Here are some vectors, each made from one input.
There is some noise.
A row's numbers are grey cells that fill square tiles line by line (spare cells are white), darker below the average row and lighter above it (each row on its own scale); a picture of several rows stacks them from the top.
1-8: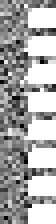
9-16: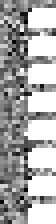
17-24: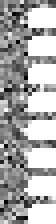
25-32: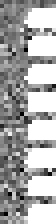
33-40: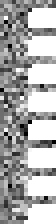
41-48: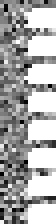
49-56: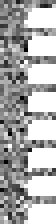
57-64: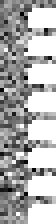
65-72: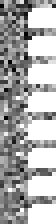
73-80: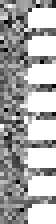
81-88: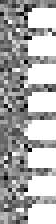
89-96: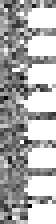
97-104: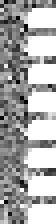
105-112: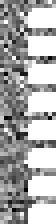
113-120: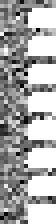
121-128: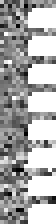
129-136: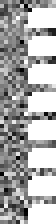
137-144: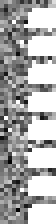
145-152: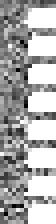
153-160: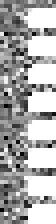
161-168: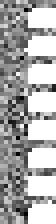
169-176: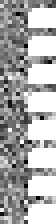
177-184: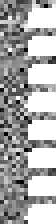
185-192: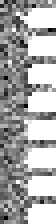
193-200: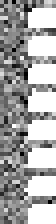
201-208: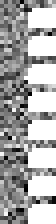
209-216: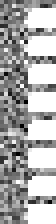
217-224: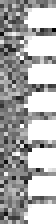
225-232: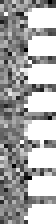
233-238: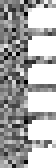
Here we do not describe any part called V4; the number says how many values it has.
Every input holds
a value of V4, together with either a point on a 10-point circle and a true/false value, or a value of V4.
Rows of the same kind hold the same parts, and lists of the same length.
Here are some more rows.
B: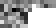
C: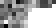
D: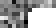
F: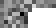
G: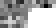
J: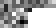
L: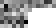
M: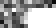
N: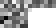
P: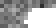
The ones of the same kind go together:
B, C, D, F, G, M, N, P
J, L

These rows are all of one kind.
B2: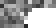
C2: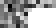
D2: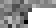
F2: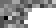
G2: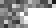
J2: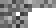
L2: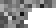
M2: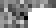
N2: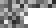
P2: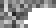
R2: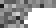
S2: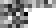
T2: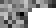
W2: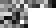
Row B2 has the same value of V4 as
N2, P2, R2 and T2.
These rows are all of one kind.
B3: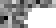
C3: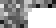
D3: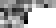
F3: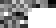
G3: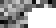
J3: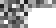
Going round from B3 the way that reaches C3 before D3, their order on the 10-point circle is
B3, J3, C3, D3, G3, F3.
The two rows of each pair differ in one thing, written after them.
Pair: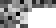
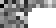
the value of V4
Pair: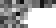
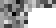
the place on the 10-point circle
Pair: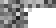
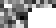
the value of V4
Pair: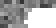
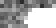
the true/false value
